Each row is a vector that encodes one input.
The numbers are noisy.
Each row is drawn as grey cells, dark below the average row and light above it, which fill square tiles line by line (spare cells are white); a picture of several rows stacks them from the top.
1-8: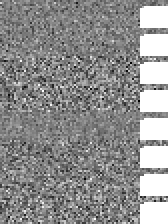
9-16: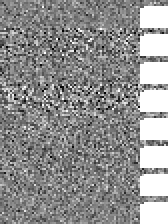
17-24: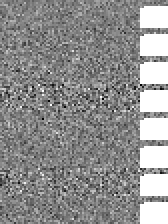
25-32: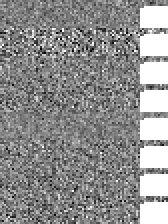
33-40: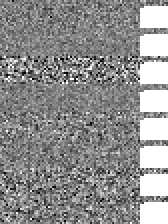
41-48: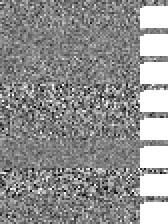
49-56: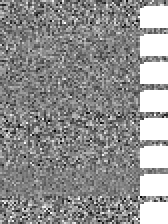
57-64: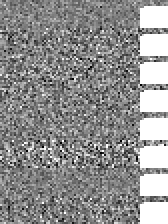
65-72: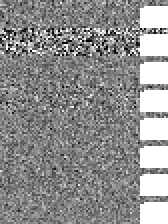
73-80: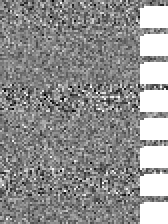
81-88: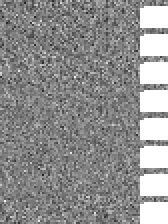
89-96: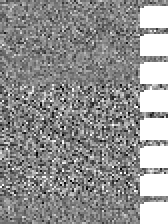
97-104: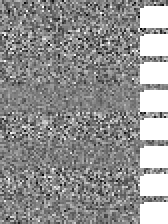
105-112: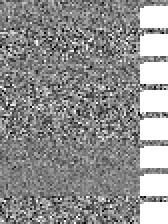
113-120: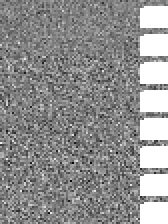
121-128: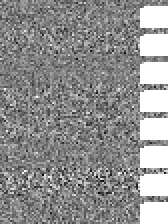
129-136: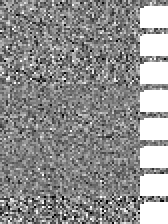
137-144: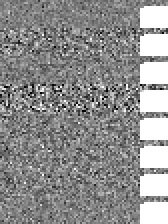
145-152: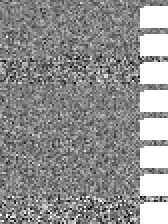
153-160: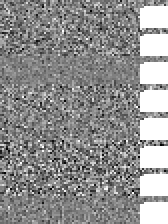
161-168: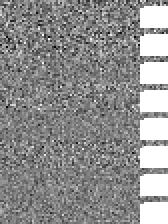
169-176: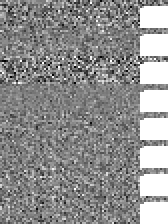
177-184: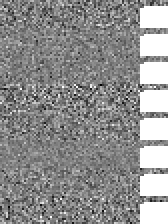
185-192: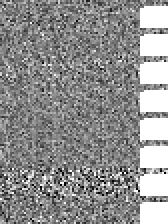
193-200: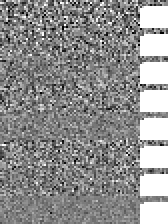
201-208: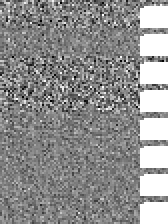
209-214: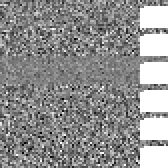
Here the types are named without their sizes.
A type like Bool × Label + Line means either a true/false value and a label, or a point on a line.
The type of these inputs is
Bool × Bool × Bool + (Label × (Tree + Unit) + Line) × Tree.
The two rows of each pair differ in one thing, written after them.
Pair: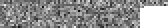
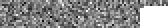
the node of one of the two trees
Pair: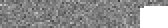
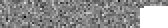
the node of one of the two trees
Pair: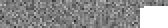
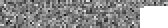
the node of one of the two trees
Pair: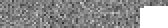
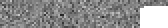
the node of one of the two trees
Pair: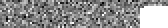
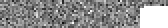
the node of one of the two trees
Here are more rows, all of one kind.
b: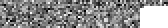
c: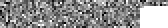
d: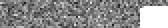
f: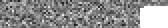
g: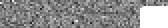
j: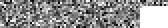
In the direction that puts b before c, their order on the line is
b, f, c, d, g, j.
